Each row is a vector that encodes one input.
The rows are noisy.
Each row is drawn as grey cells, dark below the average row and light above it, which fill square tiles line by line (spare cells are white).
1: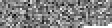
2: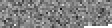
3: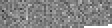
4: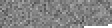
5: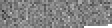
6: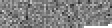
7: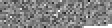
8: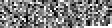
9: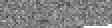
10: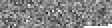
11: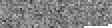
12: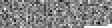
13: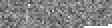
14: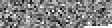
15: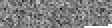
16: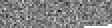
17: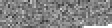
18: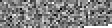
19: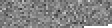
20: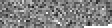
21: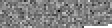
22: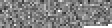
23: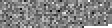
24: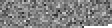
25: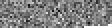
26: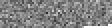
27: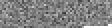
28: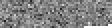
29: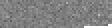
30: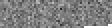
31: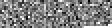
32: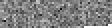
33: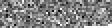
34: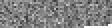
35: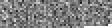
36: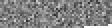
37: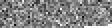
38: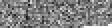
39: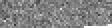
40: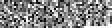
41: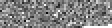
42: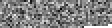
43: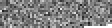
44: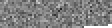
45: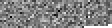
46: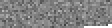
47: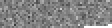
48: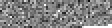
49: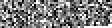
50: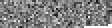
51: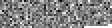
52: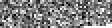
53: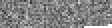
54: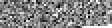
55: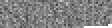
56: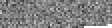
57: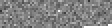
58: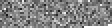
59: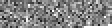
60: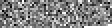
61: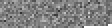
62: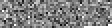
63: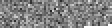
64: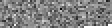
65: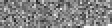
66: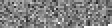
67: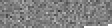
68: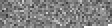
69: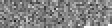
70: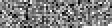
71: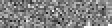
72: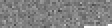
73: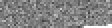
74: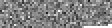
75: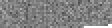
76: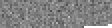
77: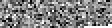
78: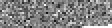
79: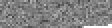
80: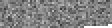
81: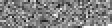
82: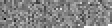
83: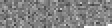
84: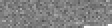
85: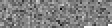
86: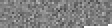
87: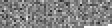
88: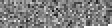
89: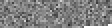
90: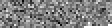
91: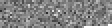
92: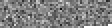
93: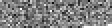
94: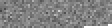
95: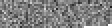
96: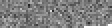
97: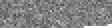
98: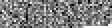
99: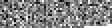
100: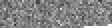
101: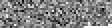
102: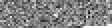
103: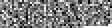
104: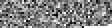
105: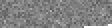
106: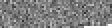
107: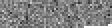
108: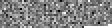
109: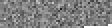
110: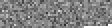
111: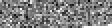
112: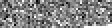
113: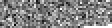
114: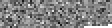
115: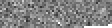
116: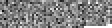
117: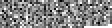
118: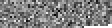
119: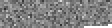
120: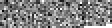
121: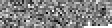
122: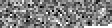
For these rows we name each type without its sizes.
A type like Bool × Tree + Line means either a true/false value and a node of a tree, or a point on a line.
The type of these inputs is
List(Circle).
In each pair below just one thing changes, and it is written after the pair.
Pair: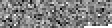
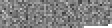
the place on the circle in item 2 of the list
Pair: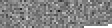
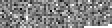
the place on the circle in item 2 of the list
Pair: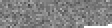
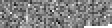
the place on the circle in item 2 of the list
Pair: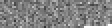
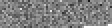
the place on the circle in item 2 of the list
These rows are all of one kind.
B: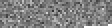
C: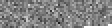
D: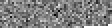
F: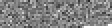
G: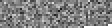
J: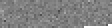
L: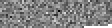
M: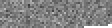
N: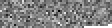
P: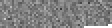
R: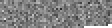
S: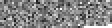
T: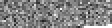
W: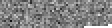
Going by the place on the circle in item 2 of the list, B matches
J, R and T.
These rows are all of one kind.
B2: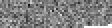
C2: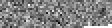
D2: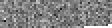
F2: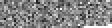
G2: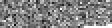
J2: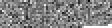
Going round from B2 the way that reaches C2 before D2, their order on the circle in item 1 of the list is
B2, C2, J2, D2, F2, G2.
